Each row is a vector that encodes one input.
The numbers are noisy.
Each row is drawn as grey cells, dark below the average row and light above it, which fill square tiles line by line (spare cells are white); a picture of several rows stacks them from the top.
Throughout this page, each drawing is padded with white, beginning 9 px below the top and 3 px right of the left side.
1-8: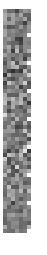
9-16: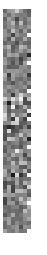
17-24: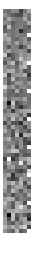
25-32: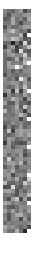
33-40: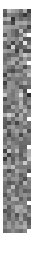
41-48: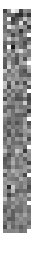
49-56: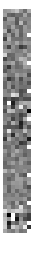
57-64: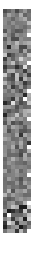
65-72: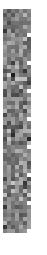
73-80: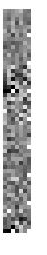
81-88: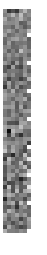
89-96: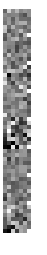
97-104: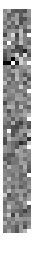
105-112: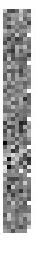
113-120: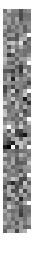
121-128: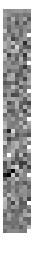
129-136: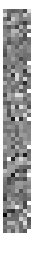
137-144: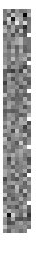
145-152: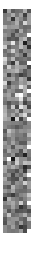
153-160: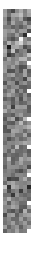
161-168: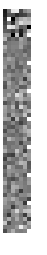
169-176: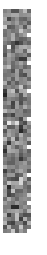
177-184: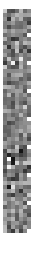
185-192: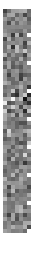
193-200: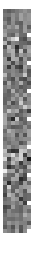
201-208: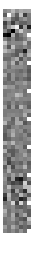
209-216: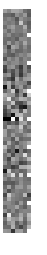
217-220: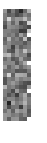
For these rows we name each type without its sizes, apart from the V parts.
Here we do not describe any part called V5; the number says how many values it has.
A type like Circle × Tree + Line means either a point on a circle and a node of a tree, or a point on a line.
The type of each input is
List(Line × (Line + V5)).
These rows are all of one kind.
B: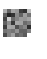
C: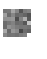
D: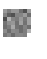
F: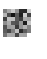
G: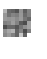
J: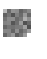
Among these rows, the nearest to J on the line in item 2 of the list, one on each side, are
C and G.
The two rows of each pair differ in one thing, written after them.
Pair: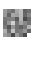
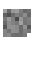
the place on the line in item 2 of the list
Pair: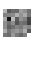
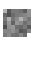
the place on the line in item 2 of the list
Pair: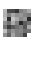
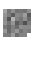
the value of V5 in item 2 of the list
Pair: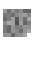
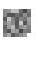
the place on the line in item 1 of the list
